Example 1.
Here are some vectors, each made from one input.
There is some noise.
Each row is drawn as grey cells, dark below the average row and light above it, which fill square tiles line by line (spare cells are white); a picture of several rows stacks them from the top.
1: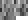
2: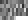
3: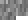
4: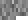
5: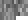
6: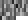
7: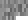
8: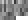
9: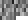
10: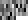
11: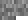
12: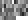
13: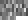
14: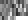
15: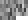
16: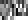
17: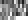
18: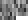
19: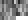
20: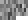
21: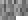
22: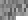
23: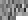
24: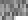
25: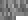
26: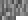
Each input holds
a point on a 5-point line.
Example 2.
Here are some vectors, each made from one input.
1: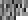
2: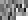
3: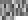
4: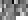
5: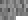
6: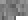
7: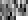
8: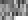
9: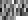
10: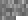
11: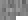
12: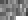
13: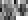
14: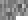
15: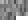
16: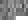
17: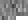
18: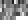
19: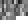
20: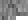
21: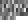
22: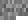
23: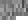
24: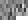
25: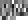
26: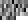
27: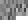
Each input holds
a point on a 5-point line.
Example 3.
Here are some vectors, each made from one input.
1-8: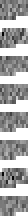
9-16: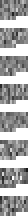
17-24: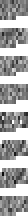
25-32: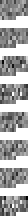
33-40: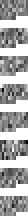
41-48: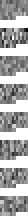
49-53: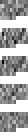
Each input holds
a node of an 11-node tree.
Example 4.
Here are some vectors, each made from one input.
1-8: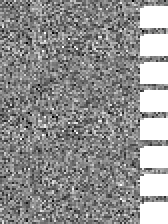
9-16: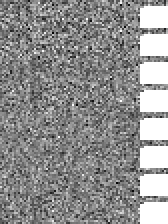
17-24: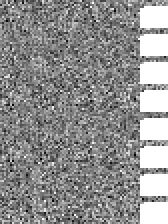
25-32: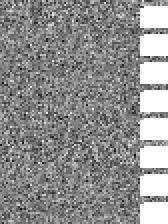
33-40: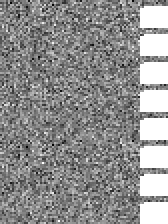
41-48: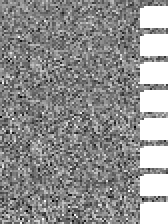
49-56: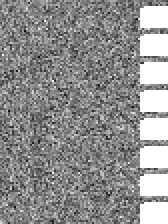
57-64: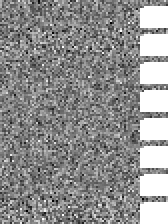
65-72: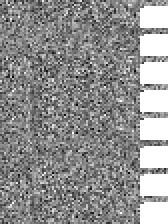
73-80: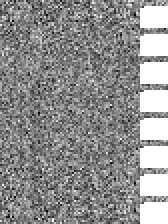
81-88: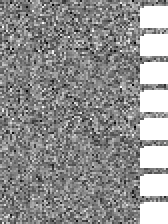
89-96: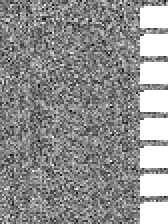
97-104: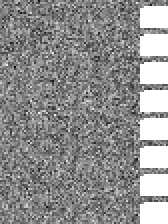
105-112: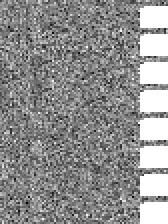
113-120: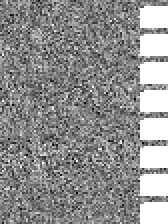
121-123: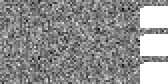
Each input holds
a point on a 19-point line.
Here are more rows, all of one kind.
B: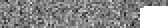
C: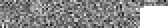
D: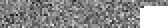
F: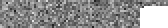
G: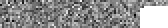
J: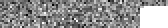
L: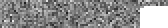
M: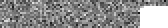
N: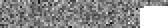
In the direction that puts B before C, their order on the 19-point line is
G, D, N, B, F, L, M, C, J.
